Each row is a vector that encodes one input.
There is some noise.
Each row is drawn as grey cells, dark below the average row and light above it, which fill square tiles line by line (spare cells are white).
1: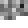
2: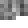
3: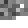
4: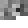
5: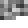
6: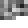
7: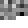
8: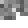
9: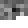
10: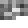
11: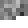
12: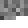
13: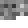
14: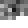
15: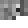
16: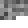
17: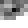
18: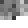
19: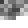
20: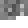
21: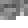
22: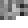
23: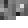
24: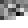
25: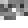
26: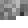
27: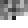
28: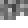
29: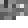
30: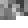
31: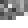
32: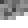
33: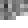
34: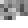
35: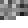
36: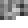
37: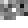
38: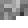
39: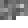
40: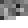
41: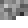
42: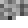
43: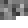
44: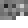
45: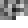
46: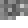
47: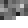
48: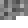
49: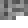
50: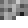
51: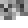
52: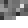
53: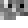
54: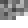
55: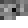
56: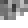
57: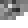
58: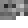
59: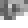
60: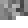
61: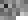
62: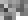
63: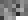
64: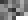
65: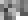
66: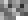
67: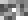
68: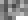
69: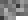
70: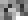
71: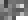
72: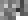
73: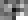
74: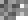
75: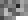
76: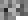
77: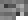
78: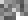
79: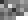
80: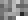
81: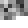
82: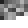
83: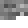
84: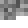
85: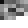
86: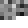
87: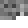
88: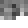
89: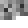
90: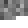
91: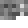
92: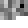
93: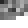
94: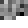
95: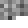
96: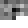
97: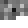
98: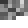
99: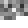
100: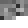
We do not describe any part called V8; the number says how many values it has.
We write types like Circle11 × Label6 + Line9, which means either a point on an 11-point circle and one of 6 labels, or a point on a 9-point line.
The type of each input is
Line5 × (Line5 + V8).
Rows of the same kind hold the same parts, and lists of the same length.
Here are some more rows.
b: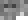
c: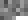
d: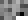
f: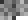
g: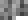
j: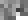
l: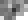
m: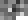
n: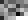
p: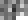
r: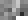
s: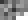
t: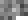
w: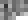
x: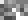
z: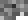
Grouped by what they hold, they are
b, c, f, l, m, n, p, s, w, z
d, g, j, r, t, x

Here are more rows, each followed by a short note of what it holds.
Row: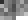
a point on a 5-point line and a value of V8
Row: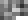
a point on each of two 5-point lines
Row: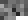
a point on a 5-point line and a value of V8
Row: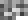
a point on each of two 5-point lines
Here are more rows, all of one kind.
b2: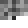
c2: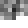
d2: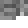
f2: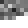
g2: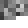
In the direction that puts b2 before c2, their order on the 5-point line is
g2, f2, b2, c2, d2.
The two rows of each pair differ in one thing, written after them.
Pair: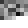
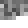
the place on the 5-point line
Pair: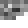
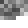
the place on the 5-point line
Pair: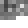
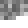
the value of V8
